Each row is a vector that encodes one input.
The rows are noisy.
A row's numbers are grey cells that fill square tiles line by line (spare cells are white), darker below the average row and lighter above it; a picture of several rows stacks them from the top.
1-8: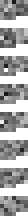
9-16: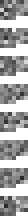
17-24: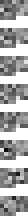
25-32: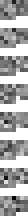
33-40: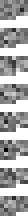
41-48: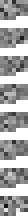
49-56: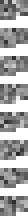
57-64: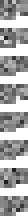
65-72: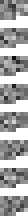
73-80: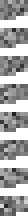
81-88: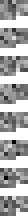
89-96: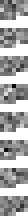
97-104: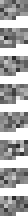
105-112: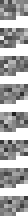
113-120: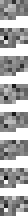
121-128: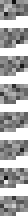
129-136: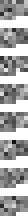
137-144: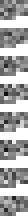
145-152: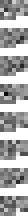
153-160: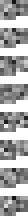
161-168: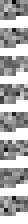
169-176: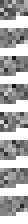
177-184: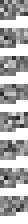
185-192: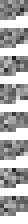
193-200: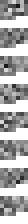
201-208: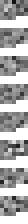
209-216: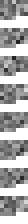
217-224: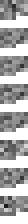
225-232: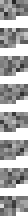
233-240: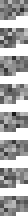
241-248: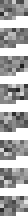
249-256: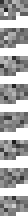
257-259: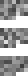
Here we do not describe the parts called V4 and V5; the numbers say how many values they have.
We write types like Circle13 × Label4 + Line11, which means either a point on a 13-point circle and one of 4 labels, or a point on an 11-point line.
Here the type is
Line7 × V4 × V5 + List2(Line6).
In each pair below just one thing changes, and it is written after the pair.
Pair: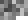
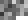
the value of V4
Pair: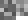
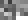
the value of V4
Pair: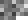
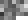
the place on the 7-point line
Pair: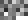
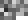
the value of V5
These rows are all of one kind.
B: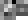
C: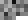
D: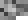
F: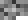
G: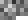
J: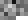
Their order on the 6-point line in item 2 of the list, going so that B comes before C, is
B, G, C, J, D, F.
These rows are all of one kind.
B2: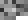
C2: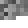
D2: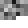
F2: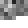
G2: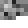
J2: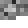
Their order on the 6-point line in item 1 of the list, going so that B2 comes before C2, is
D2, G2, F2, B2, J2, C2.
